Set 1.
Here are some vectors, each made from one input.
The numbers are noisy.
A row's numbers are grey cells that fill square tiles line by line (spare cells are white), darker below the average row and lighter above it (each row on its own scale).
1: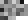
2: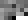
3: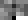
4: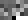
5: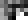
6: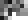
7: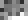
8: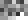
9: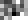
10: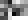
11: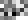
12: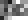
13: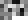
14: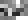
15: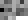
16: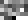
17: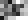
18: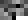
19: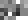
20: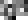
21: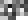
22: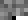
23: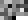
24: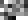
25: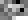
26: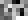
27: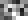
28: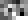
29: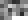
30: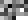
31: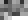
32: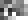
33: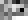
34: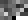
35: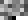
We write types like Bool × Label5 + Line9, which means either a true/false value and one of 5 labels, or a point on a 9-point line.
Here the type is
Line5.
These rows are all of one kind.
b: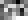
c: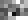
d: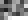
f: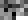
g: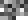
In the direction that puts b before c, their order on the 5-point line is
b, d, c, f, g.
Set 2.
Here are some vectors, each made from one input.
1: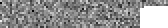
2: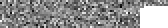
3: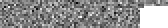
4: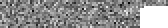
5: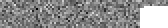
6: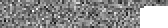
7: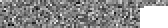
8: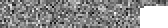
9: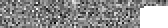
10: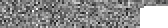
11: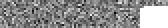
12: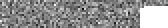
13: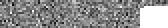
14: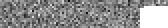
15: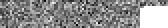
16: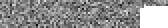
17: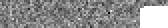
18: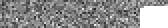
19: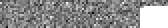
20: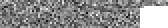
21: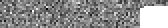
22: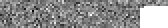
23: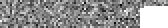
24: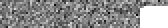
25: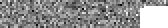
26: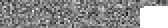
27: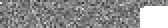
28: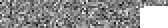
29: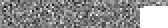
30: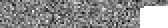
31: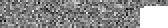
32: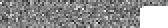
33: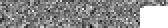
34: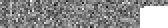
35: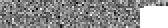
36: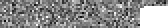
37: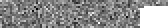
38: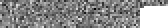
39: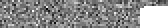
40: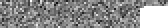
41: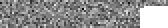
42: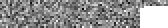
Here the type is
Line4.
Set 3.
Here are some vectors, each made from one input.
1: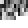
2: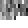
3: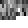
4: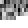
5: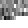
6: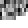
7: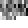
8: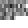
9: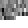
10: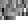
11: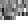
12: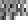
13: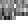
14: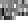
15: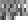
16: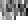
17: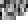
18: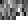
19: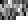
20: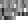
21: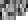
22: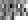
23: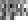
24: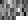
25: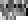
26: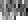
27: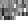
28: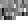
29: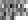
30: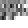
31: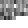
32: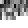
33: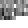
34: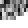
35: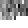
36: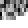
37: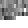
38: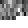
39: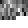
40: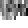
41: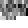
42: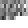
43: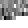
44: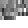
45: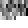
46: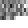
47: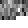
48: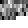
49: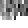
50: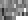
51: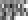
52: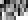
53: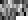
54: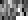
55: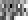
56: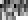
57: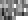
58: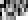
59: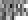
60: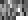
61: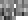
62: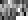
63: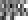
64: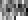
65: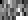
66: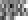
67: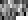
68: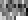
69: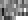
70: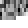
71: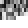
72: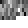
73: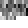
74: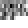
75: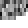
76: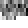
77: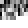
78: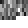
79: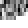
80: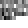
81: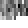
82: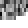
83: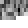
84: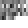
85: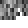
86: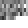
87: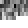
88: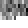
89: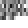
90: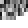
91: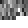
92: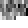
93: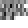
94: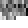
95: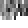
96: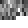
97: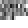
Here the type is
Label5.
